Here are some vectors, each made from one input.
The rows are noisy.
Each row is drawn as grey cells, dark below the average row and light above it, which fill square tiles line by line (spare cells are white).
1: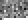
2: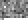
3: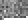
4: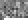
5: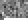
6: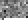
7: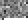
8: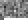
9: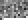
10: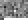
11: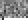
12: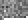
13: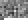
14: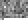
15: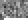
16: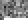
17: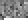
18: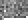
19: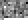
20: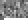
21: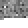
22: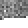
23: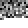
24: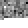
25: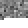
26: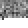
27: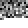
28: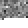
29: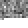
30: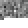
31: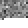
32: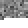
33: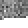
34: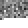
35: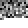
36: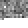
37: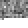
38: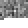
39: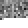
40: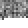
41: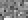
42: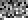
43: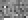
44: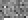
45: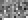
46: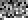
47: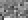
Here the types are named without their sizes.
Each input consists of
a list of points on a line.
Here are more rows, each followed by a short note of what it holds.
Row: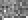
a list of one item
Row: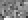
a list of two items
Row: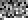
the empty list
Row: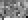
a list of two items
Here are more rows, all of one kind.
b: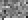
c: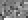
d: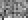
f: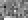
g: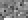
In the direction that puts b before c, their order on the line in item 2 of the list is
b, c, g, f, d.
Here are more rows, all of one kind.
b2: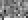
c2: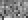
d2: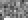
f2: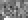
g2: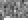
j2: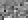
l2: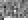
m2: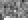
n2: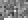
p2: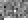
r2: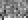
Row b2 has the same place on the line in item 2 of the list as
d2, g2 and m2.
